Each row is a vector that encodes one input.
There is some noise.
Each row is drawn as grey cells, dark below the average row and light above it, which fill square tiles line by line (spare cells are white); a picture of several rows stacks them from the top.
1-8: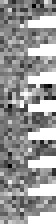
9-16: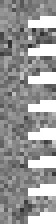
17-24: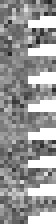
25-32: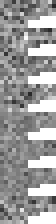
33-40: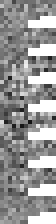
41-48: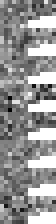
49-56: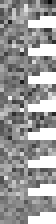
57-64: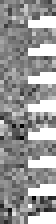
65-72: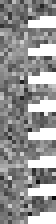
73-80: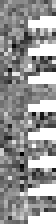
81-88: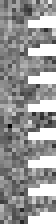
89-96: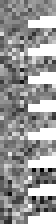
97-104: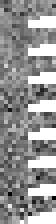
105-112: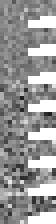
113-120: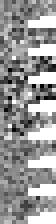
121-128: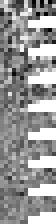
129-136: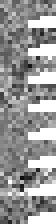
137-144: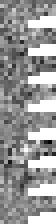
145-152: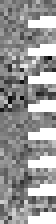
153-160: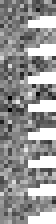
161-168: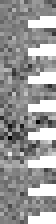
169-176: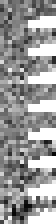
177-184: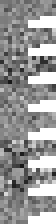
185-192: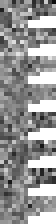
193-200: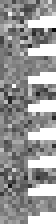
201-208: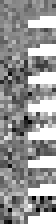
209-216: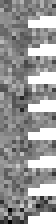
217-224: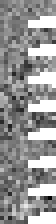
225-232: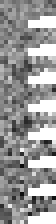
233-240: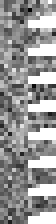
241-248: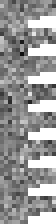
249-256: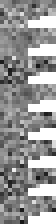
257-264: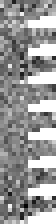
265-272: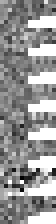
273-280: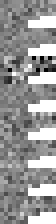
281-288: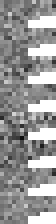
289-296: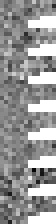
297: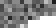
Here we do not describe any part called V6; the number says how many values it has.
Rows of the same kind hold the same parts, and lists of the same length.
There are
2 kinds of row.
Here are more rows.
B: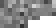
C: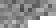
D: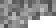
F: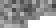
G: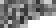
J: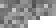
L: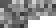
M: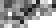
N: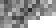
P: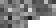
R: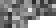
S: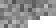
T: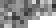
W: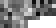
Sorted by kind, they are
B, C, D, F, J, L, M, N, S, T
G, P, R, W

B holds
five true/false values.
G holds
a point on a 13-point circle and a value of V6.
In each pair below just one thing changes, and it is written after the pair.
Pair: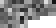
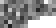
the place on the 13-point circle
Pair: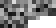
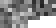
the value of V6
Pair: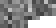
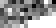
the place on the 13-point circle
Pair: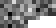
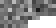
the place on the 13-point circle
